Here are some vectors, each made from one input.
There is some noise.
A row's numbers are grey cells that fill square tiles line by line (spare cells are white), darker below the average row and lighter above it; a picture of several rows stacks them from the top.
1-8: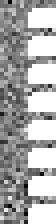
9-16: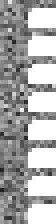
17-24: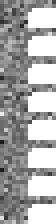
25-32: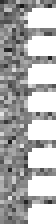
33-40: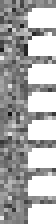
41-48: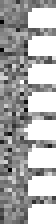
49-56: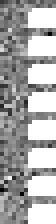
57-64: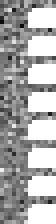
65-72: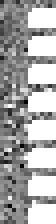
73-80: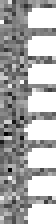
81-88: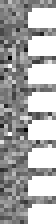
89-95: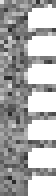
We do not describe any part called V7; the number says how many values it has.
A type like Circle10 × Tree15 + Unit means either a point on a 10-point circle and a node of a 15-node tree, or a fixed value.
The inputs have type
Bool × (Circle5 + V7).
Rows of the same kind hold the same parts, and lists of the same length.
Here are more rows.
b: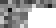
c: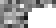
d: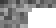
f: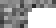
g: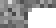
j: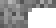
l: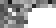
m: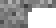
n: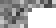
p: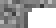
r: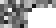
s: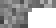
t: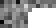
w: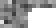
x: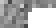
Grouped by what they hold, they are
b, d, f, g, j, m, p, s, t, w
c, l, n, r, x

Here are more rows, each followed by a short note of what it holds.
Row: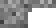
a true/false value and a value of V7
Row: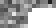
a point on a 5-point circle and a true/false value
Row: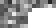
a point on a 5-point circle and a true/false value
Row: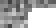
a point on a 5-point circle and a true/false value
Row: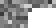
a point on a 5-point circle and a true/false value
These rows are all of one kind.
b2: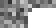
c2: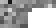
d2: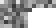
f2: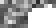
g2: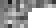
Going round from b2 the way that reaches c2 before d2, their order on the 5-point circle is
b2, c2, g2, f2, d2.
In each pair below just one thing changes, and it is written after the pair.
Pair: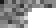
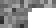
the true/false value
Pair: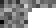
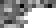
the value of V7
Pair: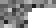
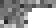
the true/false value
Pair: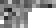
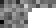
the value of V7
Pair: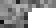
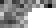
the true/false value
